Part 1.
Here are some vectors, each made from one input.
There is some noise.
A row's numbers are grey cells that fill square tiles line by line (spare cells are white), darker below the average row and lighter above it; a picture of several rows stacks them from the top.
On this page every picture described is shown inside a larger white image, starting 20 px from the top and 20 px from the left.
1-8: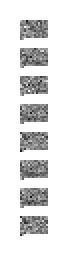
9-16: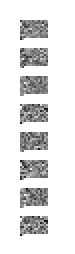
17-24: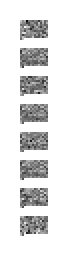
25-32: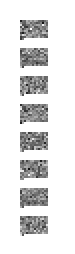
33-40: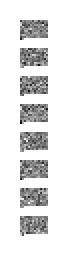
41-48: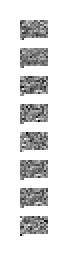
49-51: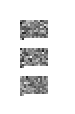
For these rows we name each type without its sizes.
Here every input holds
a label.
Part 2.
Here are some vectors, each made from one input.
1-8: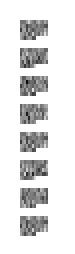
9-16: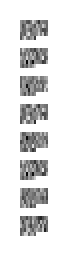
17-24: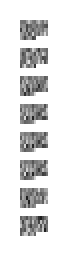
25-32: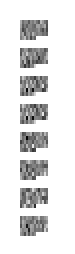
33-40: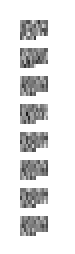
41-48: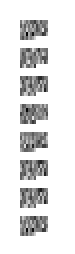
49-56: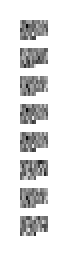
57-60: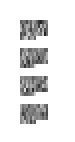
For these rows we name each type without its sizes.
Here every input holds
a point on a line.
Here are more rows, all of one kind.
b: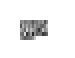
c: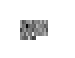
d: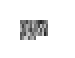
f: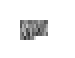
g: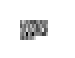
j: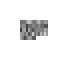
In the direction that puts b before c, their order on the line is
g, b, f, j, c, d.
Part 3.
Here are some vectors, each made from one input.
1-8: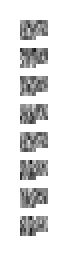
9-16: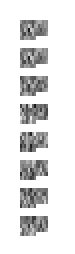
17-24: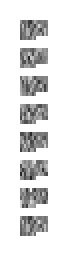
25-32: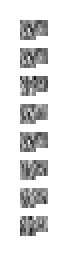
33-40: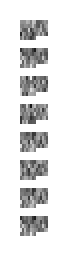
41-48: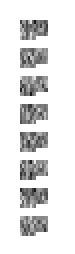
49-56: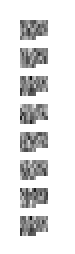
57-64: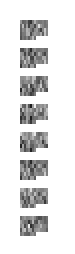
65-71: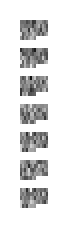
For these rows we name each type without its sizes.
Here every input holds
four true/false values.
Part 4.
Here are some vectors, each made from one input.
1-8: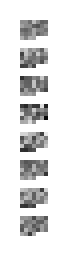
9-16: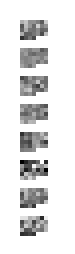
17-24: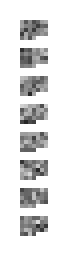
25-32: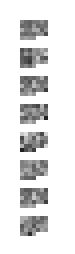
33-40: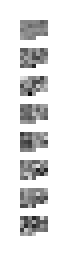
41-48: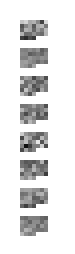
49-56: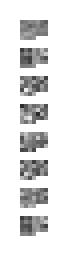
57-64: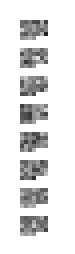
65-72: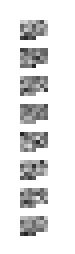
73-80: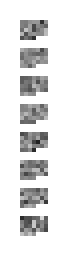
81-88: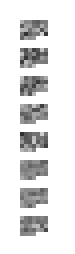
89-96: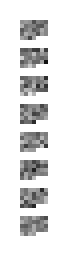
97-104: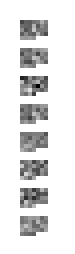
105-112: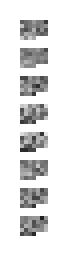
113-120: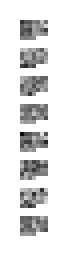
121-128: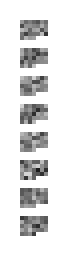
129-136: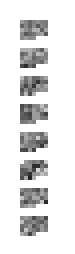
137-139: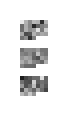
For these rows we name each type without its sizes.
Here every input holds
a node of a tree.
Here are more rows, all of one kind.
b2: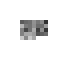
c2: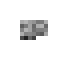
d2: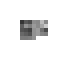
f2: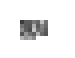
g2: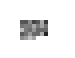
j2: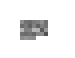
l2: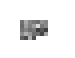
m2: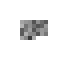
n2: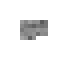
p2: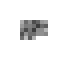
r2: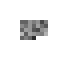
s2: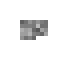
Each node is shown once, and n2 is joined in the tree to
b2, j2, m2 and s2.
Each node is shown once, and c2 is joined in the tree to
l2 and s2.
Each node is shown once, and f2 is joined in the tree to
d2 and j2.
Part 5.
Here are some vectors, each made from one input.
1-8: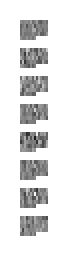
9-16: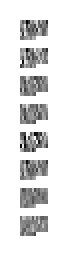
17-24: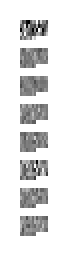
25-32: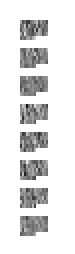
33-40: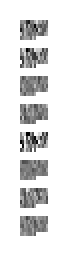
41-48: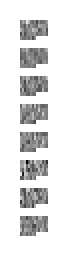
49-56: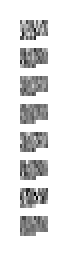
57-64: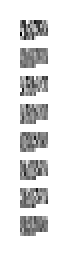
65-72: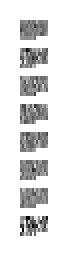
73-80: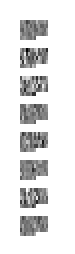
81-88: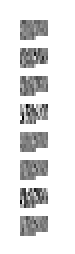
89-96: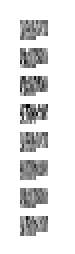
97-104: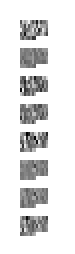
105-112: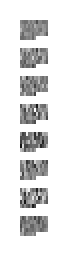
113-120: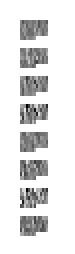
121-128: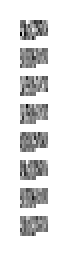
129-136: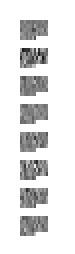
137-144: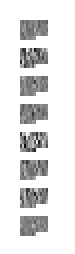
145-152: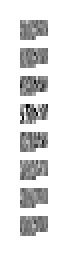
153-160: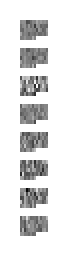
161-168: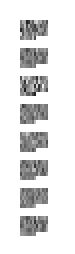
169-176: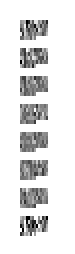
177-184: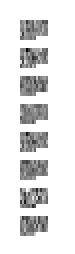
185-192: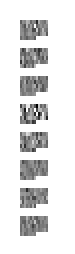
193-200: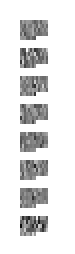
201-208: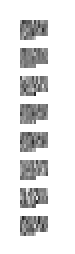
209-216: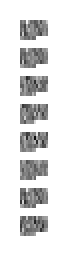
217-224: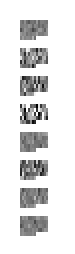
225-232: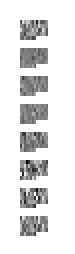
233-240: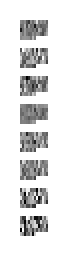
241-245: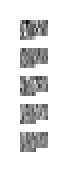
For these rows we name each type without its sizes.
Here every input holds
either a fixed value, or four true/false values.
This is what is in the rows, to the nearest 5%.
About 5% of them hold a fixed value. The rest hold four true/false values.
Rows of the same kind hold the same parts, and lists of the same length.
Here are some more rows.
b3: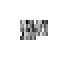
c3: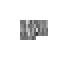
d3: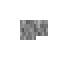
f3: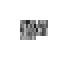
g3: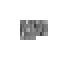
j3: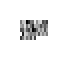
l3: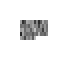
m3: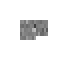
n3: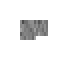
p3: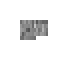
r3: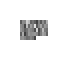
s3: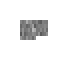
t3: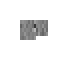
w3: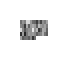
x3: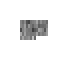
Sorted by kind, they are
b3, d3, f3, g3, j3, l3, m3, n3, p3, r3, s3, t3, w3, x3
c3

